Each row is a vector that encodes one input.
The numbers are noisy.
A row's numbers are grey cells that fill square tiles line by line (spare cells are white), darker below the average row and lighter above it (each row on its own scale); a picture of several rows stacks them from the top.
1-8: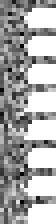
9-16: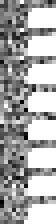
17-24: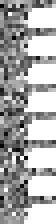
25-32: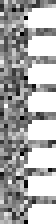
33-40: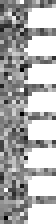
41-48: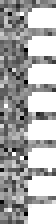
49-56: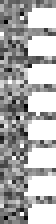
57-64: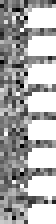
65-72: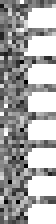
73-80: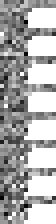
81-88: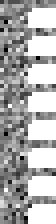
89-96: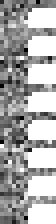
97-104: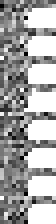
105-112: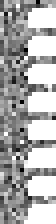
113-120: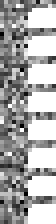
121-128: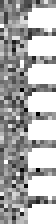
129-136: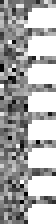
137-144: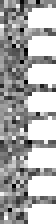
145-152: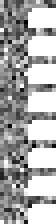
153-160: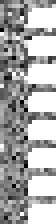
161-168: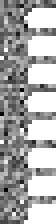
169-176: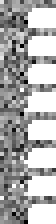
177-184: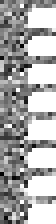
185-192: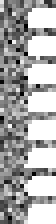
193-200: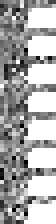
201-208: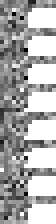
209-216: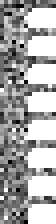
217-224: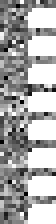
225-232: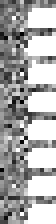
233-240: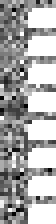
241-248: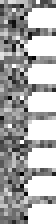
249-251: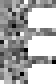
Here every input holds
a true/false value, together with either a point on a 10-point line, or a point on a 20-point line.
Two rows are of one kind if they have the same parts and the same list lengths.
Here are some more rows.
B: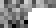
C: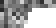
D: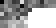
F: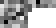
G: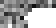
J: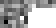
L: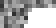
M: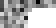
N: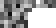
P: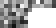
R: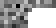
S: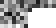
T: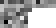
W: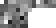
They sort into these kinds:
B, F, J, N, P, R, T
C, D, G, L, M, S, W

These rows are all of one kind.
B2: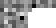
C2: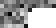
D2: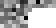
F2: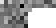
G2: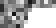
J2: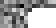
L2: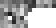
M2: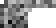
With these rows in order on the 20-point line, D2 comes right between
B2 and L2.
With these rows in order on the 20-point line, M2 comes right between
B2 and C2.
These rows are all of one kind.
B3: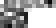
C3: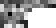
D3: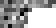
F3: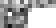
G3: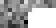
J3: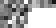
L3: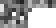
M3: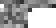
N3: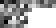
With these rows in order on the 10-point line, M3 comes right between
B3 and C3.
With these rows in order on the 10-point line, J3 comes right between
D3 and F3.
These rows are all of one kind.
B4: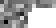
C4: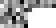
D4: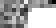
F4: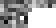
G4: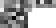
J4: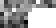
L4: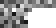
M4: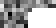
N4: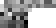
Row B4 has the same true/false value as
D4, F4 and G4.
